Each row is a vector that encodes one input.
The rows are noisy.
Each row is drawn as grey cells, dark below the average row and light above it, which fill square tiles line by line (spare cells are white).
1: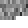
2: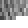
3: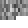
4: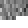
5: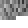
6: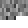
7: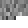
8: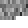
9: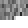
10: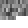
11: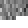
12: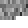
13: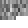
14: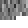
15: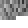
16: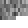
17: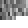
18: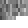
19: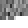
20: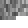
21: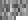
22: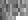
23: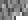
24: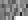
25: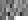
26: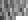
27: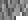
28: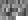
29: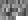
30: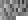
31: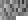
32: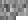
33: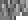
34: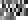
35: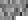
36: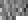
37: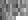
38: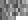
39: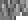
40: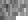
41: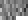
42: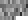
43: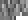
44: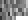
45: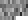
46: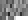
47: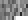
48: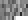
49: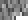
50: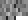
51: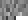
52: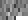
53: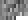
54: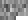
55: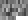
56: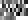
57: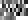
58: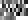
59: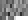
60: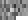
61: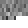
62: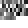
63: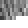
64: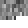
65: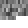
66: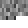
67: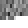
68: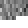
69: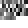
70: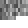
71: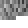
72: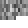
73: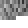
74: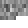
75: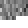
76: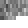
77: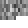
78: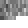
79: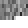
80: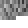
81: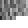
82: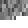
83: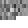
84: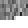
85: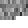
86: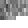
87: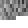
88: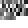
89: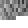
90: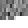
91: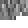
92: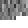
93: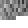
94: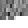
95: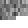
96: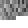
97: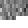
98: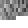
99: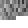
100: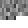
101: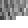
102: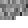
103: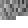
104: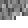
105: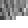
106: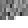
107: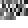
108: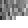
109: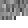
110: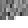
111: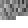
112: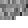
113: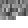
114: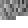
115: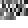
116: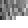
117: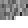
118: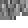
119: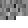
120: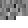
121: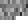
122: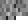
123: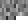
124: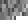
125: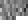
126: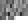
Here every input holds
a list of up to two points on a 6-point circle.
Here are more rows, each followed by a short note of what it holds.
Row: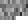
a list of one item
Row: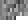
a list of two items
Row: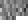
a list of one item
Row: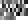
the empty list
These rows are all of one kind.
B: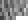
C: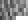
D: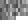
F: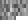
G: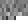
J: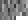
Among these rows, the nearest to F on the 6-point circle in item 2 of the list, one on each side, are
D and G.
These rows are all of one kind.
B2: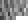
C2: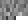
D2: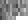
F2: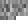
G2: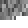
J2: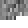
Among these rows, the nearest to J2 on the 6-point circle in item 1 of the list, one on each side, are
C2 and G2.
